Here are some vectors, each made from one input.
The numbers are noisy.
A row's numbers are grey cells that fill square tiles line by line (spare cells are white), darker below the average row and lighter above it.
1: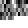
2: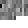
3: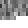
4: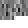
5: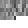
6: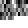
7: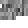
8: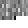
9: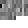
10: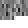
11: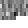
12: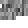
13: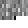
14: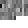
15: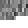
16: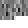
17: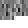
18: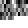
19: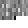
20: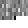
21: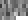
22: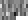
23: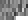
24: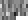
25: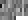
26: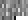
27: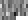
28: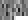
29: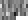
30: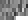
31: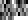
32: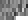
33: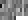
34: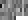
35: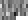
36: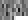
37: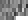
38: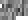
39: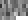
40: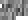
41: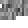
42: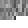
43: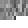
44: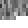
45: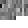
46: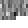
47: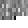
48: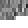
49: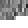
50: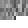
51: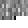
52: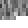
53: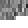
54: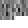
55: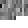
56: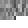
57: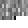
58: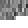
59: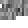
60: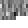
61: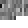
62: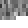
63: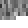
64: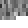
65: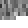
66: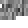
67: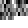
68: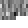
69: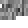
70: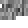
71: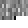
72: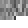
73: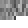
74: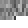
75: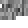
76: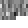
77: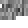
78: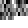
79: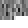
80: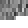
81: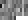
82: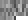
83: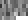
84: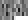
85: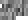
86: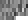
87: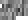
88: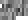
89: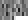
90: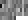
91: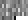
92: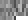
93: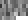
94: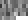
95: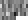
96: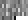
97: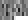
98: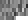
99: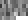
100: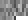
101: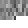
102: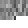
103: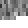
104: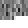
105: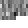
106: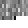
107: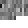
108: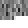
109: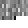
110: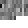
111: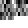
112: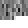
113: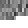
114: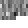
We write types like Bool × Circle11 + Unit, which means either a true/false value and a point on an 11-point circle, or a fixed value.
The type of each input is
Bool × Bool × Bool + Unit.
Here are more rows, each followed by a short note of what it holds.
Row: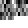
a fixed value
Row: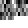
a fixed value
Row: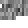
three true/false values
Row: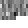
three true/false values
